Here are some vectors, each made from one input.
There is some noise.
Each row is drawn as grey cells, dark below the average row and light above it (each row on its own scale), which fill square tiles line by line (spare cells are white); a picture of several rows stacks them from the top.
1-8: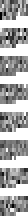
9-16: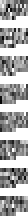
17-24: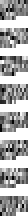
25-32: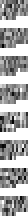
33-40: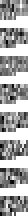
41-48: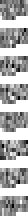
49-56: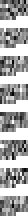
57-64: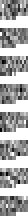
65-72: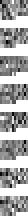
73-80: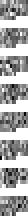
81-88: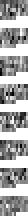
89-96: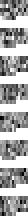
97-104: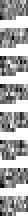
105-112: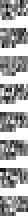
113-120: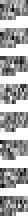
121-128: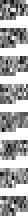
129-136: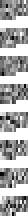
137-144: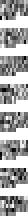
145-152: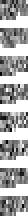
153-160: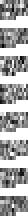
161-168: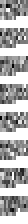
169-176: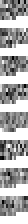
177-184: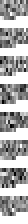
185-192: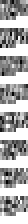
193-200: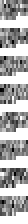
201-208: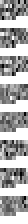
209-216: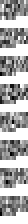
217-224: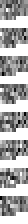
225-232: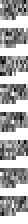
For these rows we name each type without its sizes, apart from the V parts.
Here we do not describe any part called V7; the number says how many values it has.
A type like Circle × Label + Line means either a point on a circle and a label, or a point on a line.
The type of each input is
Line × (Tree + V7).
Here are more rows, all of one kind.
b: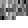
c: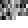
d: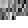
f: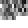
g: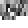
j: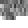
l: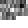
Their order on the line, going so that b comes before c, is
b, d, g, l, j, f, c.
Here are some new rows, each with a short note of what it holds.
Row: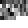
a point on a line and a node of a tree
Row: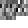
a point on a line and a value of V7
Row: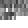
a point on a line and a value of V7
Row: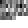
a point on a line and a value of V7
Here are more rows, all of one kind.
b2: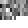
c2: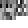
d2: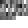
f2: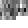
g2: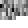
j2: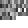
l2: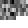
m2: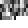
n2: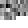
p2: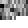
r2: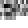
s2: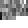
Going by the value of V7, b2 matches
m2, n2 and p2.
